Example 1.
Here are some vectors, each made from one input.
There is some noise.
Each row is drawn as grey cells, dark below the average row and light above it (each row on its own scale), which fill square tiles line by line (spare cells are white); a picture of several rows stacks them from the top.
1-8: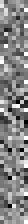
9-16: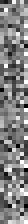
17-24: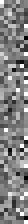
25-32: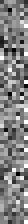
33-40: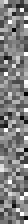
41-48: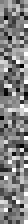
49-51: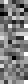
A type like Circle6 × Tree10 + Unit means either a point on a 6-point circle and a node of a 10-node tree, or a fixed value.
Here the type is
Label11.
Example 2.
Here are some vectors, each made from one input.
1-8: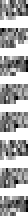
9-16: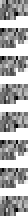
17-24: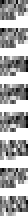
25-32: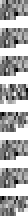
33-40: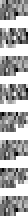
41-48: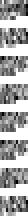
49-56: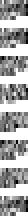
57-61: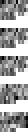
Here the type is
Label4.
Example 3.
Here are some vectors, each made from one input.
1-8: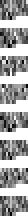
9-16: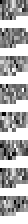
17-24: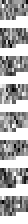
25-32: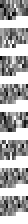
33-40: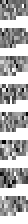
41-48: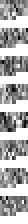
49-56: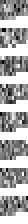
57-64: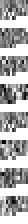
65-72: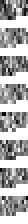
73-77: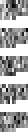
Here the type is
Bool × Bool × Bool × Bool + Unit.
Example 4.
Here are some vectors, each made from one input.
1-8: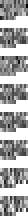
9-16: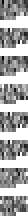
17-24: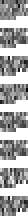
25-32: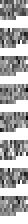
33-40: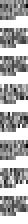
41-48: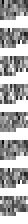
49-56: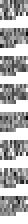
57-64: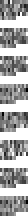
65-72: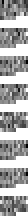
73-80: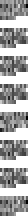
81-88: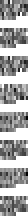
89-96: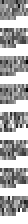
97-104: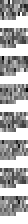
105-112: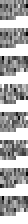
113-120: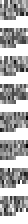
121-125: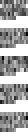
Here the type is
Bool × Bool × Bool.
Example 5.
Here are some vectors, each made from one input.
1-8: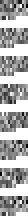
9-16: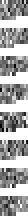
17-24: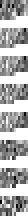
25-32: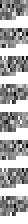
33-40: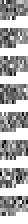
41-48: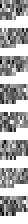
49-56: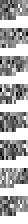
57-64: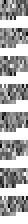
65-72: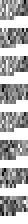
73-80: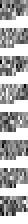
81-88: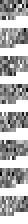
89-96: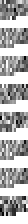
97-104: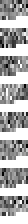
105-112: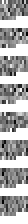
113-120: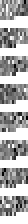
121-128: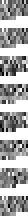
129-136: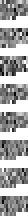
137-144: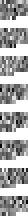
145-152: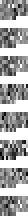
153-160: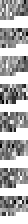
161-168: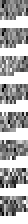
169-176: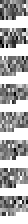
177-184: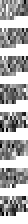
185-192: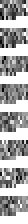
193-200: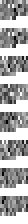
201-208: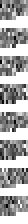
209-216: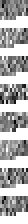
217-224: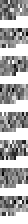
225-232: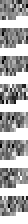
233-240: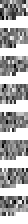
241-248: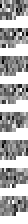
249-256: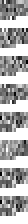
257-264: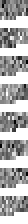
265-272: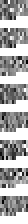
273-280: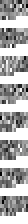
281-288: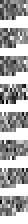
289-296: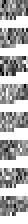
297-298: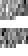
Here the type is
Label8.
